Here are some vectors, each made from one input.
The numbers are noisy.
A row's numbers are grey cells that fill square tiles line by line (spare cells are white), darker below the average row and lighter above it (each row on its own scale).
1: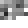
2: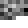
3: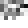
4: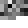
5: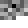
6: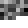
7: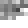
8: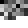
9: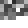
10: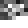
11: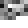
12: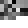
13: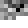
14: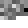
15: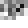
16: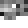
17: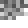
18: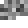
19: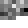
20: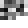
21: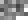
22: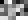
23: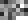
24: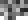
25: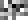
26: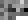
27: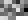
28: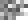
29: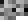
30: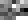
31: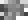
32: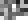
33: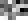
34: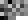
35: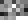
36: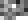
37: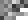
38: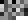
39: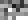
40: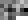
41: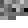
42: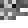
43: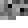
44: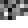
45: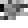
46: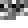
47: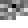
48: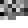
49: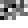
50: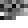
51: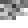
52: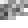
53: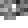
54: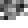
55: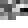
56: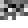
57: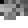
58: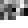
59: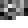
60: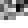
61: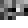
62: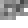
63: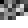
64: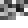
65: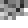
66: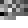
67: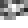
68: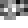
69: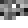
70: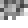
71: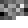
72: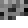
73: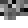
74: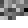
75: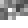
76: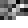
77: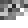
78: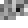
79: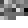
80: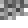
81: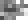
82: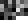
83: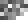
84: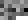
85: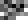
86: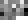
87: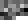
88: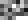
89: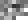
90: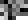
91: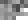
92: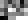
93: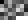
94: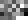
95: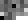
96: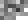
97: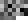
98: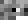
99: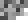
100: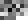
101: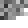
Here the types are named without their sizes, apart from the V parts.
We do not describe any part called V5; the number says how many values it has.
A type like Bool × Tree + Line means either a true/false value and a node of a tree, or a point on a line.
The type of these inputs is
Bool × Bool × Bool × (Line + V5).
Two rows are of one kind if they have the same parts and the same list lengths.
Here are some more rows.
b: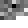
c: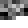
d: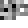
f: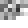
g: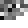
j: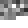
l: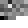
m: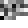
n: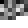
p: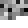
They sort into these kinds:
b, d, f, g, l, m
c, j, n, p

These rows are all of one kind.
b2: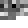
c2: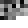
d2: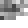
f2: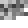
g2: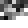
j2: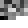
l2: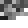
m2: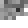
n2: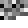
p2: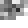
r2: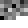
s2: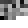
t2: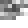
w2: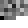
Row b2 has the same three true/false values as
d2, f2, p2 and t2.
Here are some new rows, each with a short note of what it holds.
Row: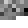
a point on a line and three true/false values
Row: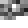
a point on a line and three true/false values
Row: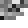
three true/false values and a value of V5
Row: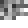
three true/false values and a value of V5
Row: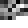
a point on a line and three true/false values
